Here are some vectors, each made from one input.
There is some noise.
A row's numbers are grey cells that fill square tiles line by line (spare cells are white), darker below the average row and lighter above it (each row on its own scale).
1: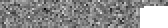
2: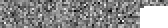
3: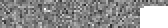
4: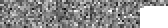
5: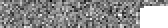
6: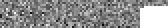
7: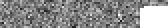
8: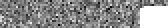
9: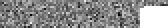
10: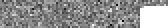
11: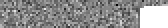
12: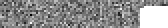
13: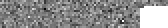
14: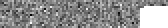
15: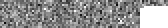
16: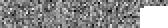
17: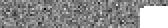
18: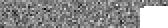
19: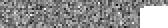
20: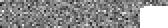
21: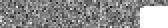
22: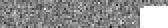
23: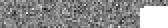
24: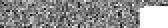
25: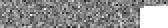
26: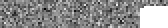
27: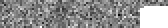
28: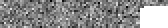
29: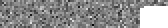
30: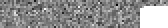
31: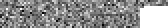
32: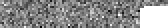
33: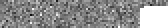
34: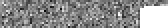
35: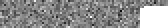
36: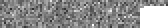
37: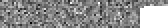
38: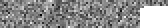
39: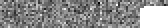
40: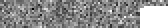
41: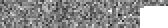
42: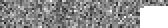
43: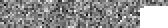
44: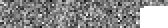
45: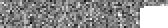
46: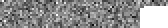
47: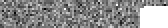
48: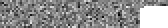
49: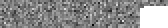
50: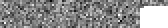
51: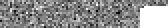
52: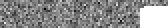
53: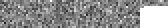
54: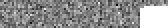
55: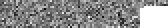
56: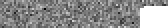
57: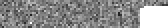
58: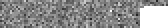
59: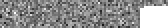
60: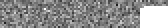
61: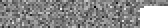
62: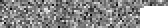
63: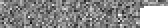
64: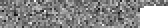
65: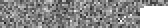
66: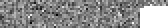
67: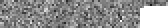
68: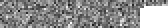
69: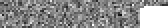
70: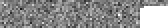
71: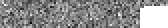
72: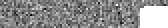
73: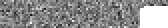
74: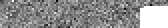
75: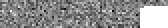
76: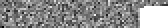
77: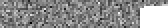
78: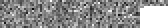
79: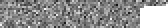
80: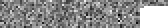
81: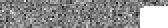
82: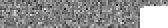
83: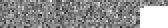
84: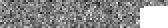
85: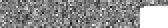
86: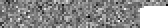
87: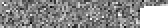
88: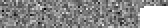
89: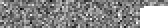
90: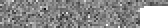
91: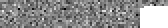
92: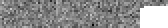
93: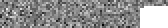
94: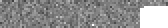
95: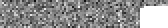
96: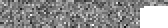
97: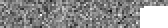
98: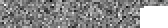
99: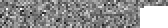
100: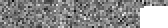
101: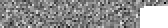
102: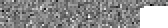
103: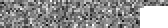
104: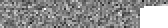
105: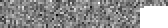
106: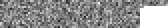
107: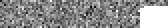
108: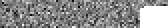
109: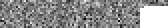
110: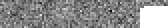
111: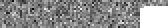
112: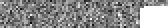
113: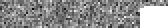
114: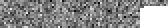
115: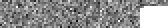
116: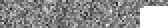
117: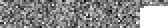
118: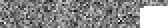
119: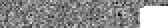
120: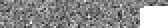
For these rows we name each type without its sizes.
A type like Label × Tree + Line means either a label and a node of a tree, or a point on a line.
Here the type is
Label × Label × Label × Line × Line + Unit.
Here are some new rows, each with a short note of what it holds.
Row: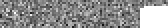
a fixed value
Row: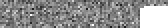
three labels and a point on each of two lines
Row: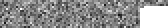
a fixed value
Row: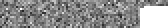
a fixed value
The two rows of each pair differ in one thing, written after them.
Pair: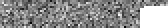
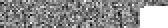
the place on one of the two lines
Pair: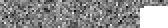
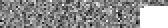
the place on one of the two lines
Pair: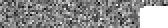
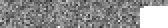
one of the three labels
